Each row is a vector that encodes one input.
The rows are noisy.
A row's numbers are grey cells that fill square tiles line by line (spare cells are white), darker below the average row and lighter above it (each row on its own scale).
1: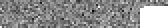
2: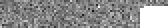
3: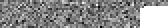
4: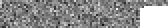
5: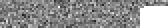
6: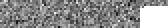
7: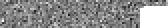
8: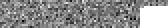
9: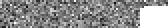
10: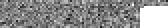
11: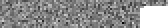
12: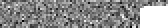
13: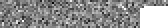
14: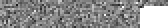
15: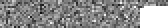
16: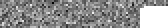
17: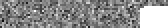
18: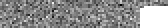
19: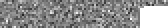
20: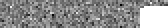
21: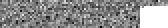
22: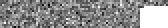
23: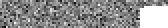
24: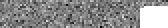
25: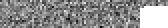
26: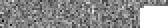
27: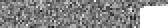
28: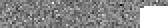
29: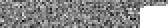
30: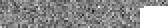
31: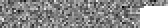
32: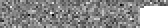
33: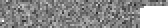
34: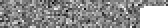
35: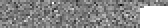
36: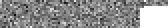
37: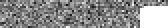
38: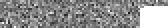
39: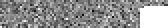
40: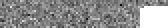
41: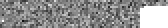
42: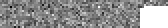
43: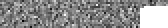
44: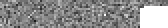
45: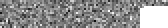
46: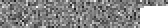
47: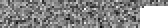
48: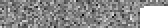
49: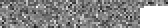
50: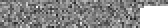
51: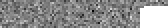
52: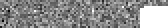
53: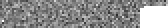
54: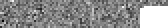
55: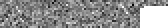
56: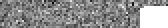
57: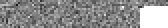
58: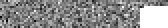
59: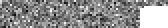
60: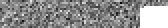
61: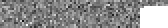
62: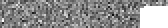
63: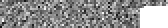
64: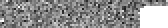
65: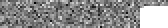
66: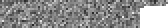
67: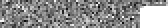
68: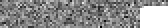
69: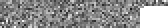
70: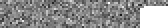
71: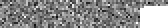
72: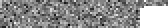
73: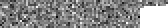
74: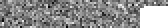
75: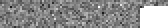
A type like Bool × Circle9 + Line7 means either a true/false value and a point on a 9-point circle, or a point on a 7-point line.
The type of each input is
Bool × Bool × Bool + Tree10 + Unit.
